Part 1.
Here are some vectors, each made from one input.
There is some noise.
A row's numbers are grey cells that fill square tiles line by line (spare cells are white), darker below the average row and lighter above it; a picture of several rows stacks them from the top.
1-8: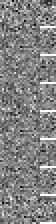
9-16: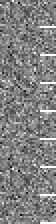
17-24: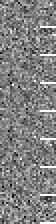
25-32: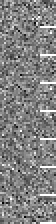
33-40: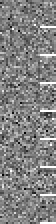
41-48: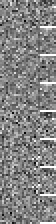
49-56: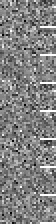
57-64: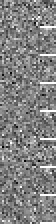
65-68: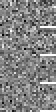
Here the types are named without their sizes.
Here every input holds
either a point on a circle, or a label.
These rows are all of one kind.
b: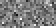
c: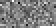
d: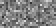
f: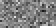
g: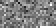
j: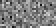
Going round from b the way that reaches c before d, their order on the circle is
b, g, c, j, f, d.
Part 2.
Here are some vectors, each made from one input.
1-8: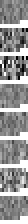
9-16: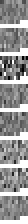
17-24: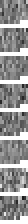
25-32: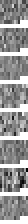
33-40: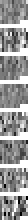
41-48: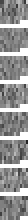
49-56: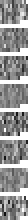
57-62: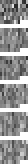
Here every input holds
either a point on a 4-point line, or a point on each of two 5-point lines.
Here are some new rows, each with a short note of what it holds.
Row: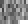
a point on a 4-point line
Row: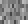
a point on each of two 5-point lines
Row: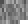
a point on a 4-point line
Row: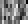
a point on a 4-point line
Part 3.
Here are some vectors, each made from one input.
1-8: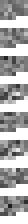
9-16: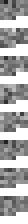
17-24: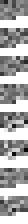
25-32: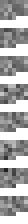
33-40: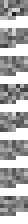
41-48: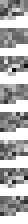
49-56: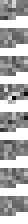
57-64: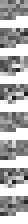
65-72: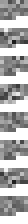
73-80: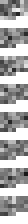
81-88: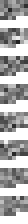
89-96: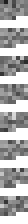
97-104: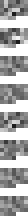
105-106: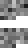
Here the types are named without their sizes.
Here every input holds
either a node of a tree, or four true/false values.
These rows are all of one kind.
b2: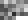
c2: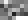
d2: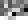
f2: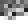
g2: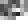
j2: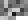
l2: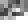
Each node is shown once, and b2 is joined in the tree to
c2.
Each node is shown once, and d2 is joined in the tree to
f2 and j2.
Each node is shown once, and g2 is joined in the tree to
l2.
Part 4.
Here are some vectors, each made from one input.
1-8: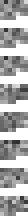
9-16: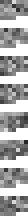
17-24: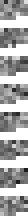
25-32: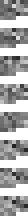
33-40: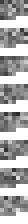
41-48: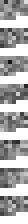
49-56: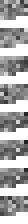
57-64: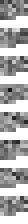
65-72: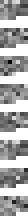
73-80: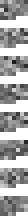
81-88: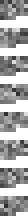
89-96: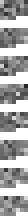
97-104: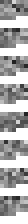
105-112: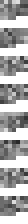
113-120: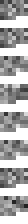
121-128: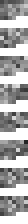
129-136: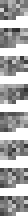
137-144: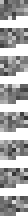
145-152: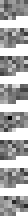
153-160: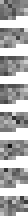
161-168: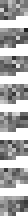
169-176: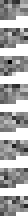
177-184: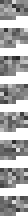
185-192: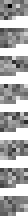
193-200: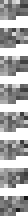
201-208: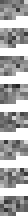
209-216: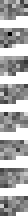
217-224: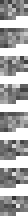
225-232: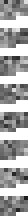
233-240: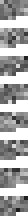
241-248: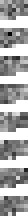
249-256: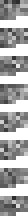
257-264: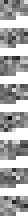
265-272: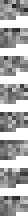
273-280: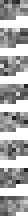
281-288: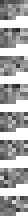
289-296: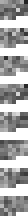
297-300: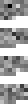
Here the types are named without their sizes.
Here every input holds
either a fixed value, or a node of a tree, or four true/false values.
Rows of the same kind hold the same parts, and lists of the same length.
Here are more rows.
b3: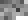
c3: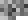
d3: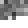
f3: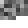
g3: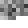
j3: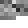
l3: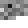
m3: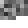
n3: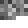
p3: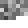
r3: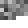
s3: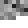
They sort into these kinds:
b3, c3, g3, j3, n3, s3
d3, l3, p3, r3
f3, m3

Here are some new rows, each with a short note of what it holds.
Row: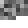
a fixed value
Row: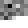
a node of a tree
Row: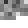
four true/false values
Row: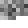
four true/false values
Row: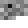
a node of a tree
